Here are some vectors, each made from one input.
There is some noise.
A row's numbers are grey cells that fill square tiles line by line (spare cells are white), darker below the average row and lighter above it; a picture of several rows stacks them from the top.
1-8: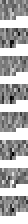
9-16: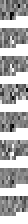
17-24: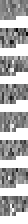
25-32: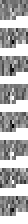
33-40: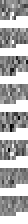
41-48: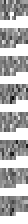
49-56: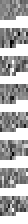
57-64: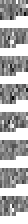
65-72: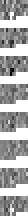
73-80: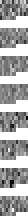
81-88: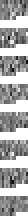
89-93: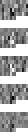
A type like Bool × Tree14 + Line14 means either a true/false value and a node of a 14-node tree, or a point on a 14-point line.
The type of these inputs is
Bool × Line7.
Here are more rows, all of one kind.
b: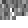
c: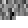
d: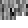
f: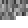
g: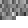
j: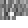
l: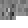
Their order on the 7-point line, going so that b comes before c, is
j, b, g, f, l, d, c.
